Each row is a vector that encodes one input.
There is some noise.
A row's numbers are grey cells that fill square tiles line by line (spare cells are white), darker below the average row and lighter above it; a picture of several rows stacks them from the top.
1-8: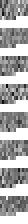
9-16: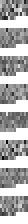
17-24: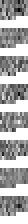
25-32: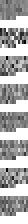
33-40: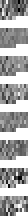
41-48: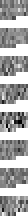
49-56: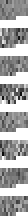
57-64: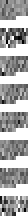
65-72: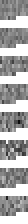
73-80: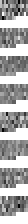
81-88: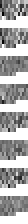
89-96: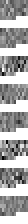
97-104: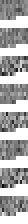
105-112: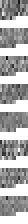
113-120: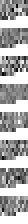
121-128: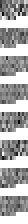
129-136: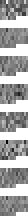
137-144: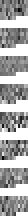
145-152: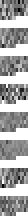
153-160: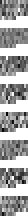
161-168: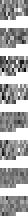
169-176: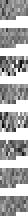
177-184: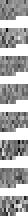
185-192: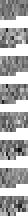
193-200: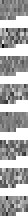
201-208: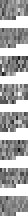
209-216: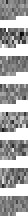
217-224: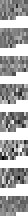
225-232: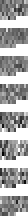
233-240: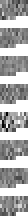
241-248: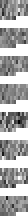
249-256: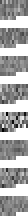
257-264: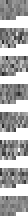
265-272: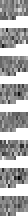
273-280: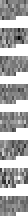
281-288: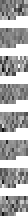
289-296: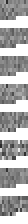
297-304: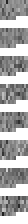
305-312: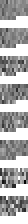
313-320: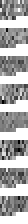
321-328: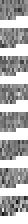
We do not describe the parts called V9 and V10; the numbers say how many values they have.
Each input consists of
either a point on a 5-point circle, a point on a 7-point line and a value of V9, or a point on a 6-point line, or a value of V10.
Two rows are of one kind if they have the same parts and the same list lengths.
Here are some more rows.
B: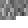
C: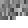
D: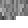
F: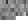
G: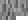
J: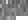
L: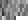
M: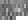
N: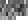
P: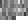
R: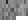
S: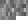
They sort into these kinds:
B, D, P, S
C, G, J, M, N
F, L, R

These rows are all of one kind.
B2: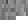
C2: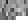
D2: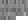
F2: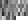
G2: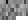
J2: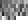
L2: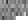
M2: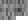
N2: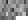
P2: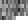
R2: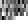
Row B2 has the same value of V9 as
F2, J2, M2 and N2.
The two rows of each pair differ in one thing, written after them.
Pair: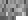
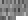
the place on the 5-point circle
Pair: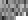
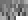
the place on the 7-point line
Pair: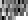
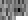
the place on the 7-point line
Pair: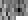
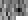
the place on the 5-point circle
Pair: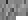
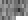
the value of V9
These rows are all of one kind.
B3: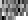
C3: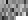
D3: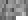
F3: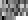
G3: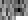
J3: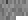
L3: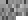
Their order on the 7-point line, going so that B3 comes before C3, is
D3, B3, C3, J3, G3, F3, L3.
